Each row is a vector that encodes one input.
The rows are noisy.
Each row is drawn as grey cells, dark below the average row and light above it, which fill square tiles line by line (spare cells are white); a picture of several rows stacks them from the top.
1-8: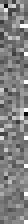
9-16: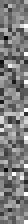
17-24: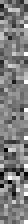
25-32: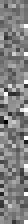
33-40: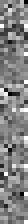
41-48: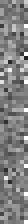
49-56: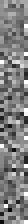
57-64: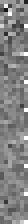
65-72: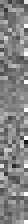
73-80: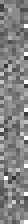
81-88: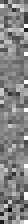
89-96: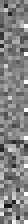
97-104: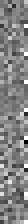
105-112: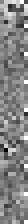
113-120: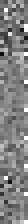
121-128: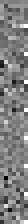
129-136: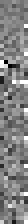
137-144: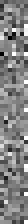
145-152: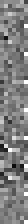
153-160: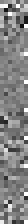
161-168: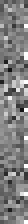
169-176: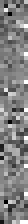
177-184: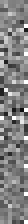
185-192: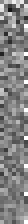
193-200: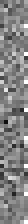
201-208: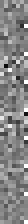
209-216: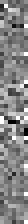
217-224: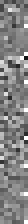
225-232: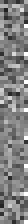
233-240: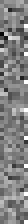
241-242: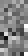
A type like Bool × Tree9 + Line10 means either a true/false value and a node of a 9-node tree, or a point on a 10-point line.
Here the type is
List2((Circle9 + Unit) × Line6).
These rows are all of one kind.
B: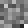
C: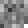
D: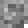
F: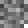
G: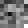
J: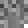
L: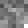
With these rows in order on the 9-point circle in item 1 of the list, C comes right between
B and G.
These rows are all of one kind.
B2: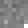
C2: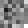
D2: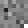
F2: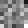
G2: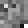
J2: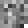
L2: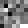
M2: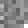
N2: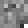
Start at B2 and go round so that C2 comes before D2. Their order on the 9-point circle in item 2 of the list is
B2, N2, F2, G2, L2, M2, C2, J2, D2.
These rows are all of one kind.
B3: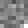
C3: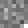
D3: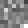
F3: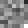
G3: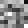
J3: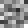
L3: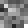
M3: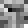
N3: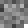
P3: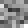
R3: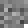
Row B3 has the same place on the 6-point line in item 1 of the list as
C3, J3, L3 and P3.
